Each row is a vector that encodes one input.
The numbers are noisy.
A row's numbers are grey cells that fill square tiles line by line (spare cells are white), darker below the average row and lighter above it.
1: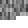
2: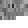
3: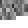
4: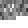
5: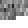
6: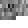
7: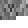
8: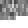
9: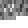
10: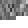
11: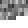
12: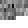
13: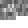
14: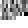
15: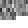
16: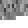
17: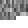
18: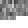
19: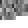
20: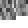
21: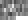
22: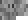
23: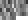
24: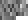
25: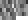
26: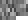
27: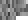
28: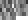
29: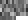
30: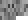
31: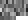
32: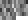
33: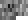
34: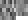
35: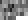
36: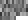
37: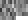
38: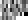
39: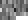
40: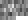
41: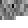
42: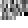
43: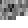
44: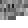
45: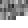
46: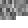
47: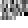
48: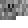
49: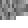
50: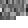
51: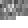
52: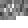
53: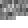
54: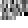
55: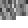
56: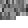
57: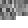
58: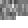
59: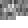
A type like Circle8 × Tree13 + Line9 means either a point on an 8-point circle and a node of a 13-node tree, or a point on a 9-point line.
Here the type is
List2(Line5).
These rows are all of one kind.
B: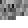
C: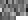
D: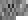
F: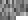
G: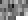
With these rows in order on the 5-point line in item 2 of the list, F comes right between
D and G.
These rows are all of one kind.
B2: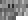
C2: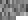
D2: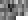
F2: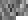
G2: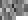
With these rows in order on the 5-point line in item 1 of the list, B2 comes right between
D2 and F2.
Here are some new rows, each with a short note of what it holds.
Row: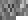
a list of two items
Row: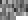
a list of two items
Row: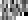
the empty list
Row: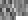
a list of one item
